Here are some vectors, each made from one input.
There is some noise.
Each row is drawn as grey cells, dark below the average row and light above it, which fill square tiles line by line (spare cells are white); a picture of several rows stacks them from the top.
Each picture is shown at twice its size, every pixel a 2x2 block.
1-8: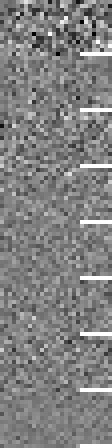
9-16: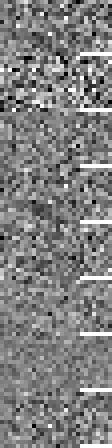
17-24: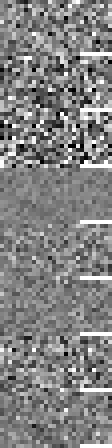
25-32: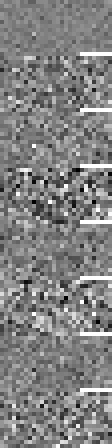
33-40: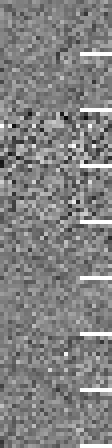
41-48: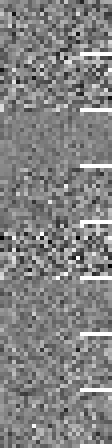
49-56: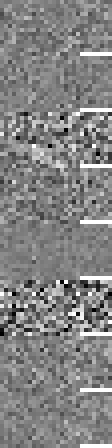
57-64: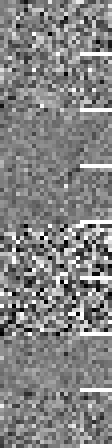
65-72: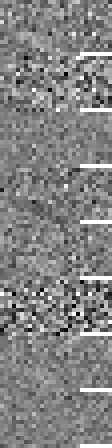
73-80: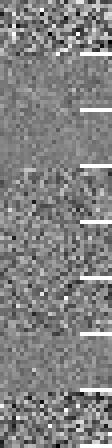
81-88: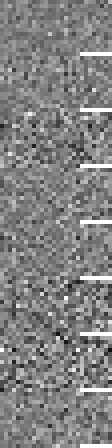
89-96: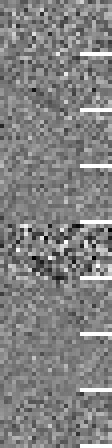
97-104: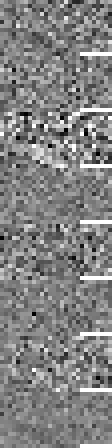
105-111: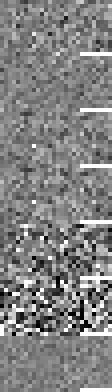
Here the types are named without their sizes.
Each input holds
a point on a line, together with either a label, or a point on a line.
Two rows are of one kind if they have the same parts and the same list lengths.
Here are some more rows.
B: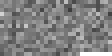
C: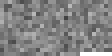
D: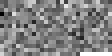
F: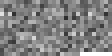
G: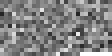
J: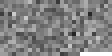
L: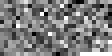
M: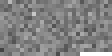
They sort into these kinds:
B, G, J, L
C, D, F, M

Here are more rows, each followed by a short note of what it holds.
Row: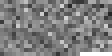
a point on each of two lines
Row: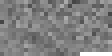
a point on each of two lines
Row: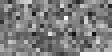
a point on each of two lines
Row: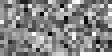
a label and a point on a line
